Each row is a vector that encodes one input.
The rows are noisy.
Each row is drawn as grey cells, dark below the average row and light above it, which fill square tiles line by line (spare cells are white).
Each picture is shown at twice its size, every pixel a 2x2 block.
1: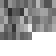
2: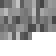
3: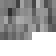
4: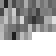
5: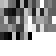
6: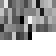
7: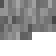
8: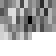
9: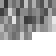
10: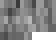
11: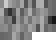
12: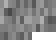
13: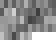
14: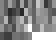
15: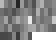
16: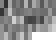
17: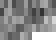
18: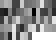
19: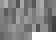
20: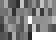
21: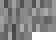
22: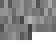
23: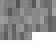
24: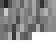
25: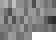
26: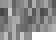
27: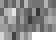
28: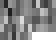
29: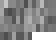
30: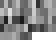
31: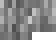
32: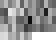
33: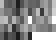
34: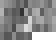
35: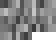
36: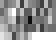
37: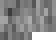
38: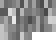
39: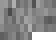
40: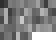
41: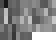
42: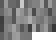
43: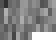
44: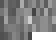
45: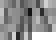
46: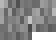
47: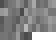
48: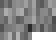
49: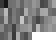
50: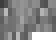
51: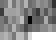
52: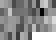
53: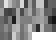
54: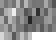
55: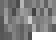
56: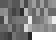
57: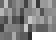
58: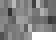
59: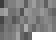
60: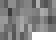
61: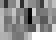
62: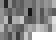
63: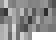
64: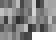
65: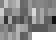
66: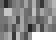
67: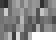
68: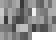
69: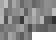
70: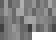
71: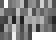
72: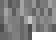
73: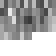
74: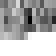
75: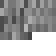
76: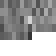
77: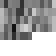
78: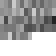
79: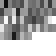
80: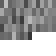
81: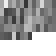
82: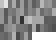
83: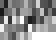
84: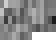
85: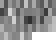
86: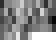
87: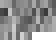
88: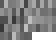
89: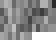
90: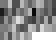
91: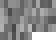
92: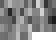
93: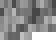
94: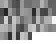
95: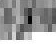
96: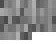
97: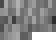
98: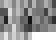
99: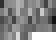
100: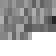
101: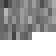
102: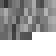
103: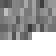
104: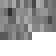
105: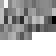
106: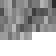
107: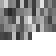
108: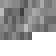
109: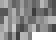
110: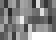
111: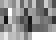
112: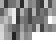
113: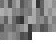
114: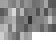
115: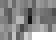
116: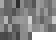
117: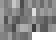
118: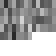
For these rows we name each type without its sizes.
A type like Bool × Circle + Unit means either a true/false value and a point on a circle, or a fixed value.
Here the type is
Circle + List(Line).
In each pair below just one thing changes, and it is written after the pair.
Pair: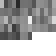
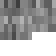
the place on the line in item 2 of the list
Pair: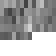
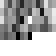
the place on the line in item 1 of the list
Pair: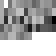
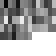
the place on the line in item 1 of the list
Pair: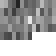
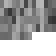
the place on the line in item 1 of the list
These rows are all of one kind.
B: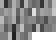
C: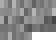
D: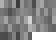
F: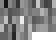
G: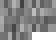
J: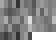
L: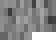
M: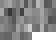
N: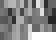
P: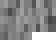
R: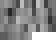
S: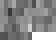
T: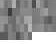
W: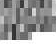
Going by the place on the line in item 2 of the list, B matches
C, G and N.
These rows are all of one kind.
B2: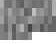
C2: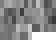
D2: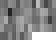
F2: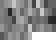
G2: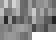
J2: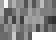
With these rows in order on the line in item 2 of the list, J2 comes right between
B2 and F2.
